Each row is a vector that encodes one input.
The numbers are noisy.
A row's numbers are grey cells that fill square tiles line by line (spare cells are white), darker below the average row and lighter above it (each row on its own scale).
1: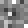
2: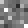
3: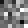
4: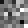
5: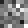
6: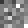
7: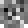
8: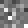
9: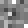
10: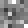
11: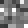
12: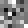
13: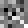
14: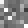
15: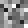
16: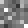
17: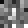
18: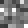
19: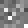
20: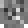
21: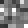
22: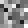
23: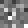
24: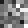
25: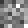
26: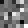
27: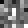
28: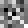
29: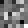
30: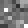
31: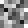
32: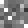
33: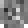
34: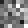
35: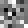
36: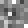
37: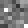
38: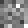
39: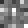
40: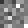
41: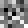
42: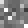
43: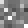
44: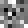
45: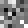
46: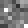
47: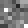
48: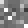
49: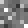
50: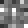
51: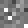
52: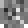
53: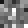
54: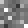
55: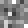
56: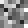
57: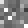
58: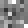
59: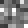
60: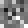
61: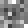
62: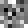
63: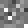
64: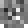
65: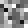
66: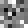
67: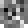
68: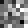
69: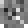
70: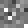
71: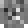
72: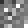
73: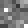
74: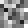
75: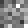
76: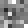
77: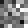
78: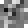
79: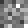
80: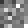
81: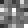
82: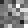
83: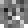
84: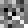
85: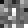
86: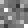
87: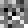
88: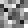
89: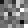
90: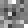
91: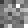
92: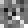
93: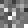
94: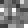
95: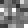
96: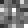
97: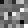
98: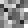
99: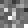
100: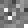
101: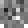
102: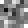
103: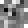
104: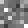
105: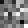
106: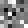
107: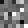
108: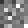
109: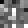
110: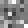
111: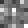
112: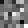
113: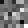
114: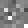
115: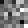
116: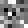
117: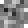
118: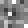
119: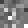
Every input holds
either a point on a 9-point line, or a node of a 13-node tree.
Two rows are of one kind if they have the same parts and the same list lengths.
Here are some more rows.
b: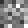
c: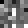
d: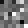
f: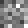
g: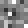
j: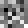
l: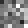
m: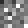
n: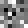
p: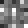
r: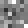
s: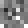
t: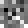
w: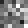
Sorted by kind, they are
b, c, d, f, l, m, p, w
g, j, n, r, s, t

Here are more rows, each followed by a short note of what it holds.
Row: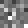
a node of a 13-node tree
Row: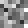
a point on a 9-point line
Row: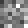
a node of a 13-node tree
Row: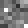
a node of a 13-node tree
